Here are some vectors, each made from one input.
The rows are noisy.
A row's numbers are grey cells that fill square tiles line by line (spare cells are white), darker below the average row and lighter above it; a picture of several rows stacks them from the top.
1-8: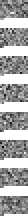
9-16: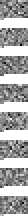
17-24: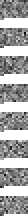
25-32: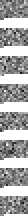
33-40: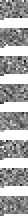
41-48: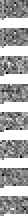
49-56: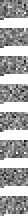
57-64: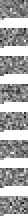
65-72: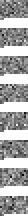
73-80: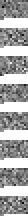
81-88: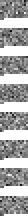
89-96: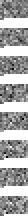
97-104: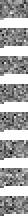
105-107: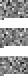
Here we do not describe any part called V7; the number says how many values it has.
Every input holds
a value of V7, together with either one of 6 labels, or a point on a 5-point line.
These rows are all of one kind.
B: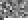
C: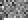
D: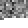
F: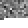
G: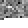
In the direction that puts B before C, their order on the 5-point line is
B, D, G, F, C.
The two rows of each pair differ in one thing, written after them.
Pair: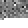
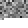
the value of V7
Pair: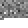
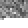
the label
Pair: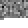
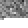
the label
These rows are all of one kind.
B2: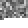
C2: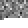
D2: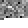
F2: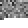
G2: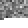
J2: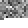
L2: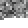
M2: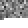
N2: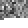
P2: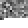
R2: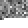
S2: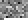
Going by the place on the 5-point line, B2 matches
J2, L2, P2 and R2.
